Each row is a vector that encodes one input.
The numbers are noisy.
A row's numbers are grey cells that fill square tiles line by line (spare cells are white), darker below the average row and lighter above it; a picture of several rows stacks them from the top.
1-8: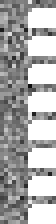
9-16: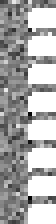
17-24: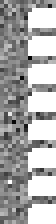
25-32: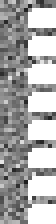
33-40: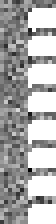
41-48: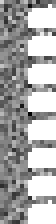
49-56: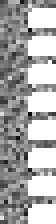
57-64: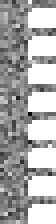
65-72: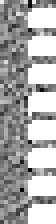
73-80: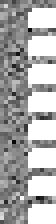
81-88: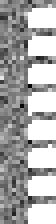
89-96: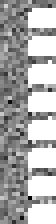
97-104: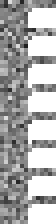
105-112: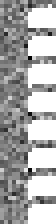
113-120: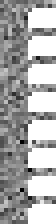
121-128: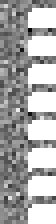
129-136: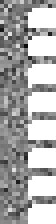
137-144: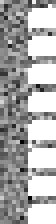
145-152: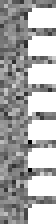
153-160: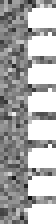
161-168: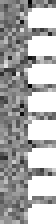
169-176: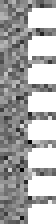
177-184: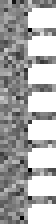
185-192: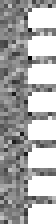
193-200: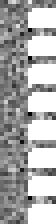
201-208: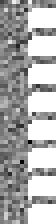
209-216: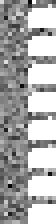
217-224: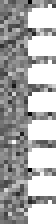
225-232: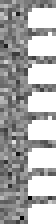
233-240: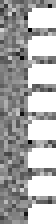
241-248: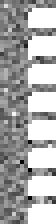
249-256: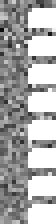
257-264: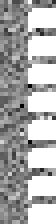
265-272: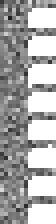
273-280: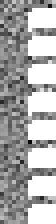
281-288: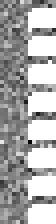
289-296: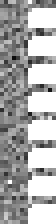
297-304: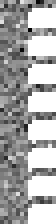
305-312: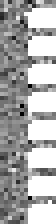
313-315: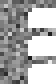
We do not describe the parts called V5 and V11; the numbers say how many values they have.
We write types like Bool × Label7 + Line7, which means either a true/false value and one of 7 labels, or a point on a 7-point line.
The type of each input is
(Bool × V11 + Line4) × V5 + Line7 × Line8 × Line8.
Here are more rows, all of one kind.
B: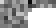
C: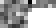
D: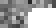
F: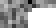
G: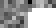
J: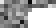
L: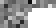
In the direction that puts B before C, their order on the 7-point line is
F, J, B, L, D, G, C.
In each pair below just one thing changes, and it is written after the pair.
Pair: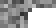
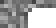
the value of V11
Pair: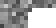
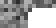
the true/false value
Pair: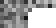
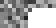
the value of V11
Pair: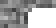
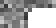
the value of V5
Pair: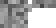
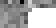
the true/false value
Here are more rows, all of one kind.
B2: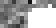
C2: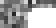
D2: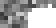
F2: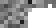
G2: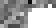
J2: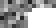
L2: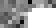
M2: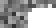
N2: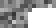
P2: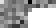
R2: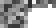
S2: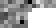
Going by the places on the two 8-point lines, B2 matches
F2, G2 and R2.
